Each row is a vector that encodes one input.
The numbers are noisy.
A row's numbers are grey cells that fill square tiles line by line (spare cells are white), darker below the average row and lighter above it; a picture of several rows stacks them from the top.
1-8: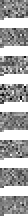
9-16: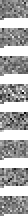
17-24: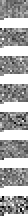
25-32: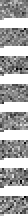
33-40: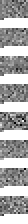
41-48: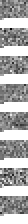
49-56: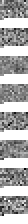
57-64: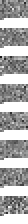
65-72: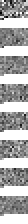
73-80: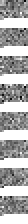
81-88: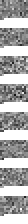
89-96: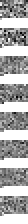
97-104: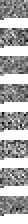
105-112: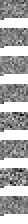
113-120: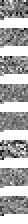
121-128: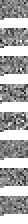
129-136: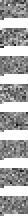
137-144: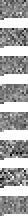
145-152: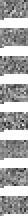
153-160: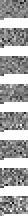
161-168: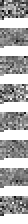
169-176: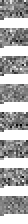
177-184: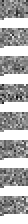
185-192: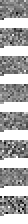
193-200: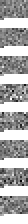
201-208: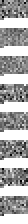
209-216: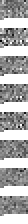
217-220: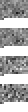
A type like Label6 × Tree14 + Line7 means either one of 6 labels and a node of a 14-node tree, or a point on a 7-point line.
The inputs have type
Circle6 + Line9 + Line11 + Tree10.
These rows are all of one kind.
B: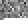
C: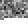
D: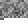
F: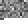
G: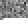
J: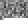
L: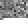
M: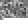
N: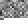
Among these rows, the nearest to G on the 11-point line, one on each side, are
B and L.
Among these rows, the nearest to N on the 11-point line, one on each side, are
D and M.
